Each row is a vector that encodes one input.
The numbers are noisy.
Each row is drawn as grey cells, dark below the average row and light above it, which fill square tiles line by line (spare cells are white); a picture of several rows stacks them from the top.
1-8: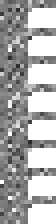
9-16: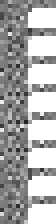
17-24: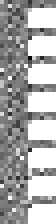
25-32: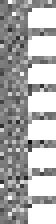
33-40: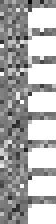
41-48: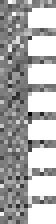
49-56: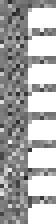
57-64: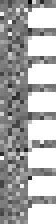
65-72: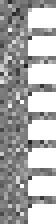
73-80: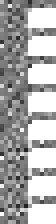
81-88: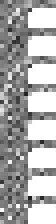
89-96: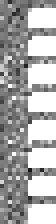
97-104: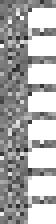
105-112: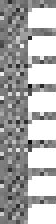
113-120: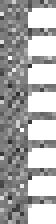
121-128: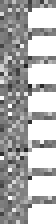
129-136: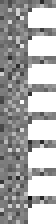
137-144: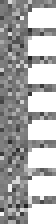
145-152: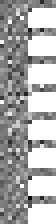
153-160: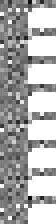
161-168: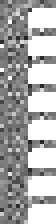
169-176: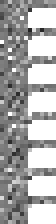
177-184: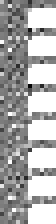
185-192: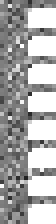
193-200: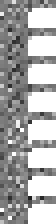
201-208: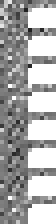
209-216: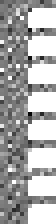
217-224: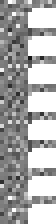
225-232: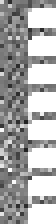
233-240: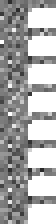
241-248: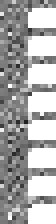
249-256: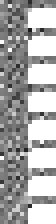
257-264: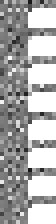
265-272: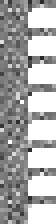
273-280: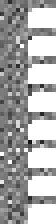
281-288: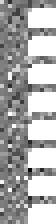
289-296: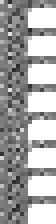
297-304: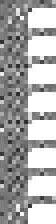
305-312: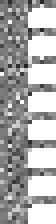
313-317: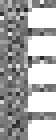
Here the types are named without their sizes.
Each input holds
a list of points on a line.
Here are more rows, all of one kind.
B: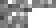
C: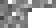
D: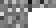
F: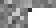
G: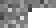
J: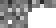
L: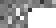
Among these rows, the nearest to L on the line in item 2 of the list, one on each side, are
F and J.
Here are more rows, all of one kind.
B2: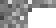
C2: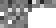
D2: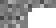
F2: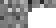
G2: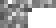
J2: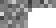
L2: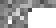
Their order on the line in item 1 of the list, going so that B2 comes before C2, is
G2, L2, B2, D2, F2, C2, J2.
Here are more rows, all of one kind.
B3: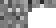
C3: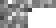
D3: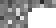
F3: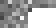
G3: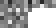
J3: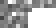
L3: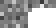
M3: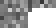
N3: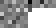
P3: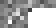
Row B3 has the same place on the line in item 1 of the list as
G3, L3 and M3.
